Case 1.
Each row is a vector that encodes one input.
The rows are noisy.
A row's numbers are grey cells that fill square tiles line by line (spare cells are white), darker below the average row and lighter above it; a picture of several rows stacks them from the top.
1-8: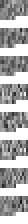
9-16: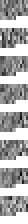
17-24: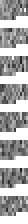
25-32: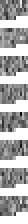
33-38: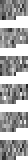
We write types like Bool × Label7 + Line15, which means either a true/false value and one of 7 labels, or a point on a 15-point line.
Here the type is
Circle8.
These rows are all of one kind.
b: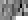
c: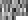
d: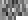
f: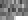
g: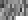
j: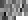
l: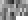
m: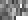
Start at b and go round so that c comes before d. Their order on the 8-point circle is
b, c, l, d, m, j, g, f.
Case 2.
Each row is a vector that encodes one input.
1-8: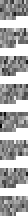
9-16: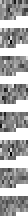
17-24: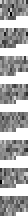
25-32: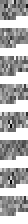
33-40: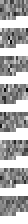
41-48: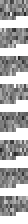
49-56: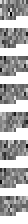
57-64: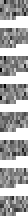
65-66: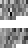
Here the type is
Label8.
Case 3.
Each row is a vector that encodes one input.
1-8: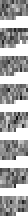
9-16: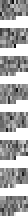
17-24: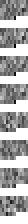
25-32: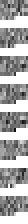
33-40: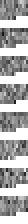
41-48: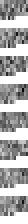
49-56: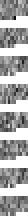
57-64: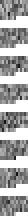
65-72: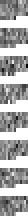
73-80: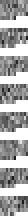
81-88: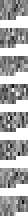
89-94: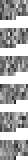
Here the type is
Circle8.
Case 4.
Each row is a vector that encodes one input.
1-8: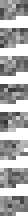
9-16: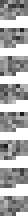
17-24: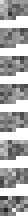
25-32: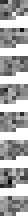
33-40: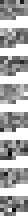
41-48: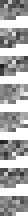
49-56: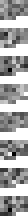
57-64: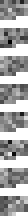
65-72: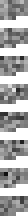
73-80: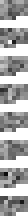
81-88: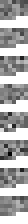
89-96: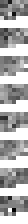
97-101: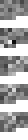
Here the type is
Label11.
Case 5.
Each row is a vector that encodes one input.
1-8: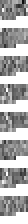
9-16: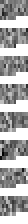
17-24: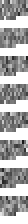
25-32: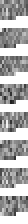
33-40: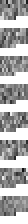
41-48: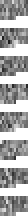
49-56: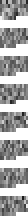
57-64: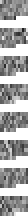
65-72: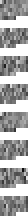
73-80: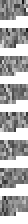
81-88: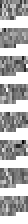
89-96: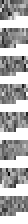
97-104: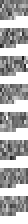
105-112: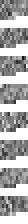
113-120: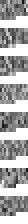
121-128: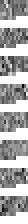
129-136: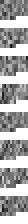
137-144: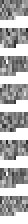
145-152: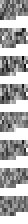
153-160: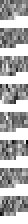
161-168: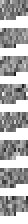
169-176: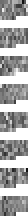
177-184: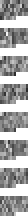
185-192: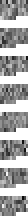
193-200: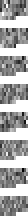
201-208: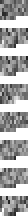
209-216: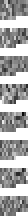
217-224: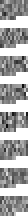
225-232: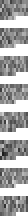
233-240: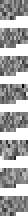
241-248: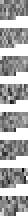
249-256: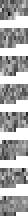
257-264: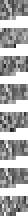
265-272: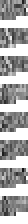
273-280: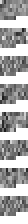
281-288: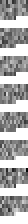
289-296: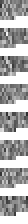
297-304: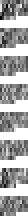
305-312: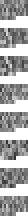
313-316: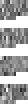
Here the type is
Label8.
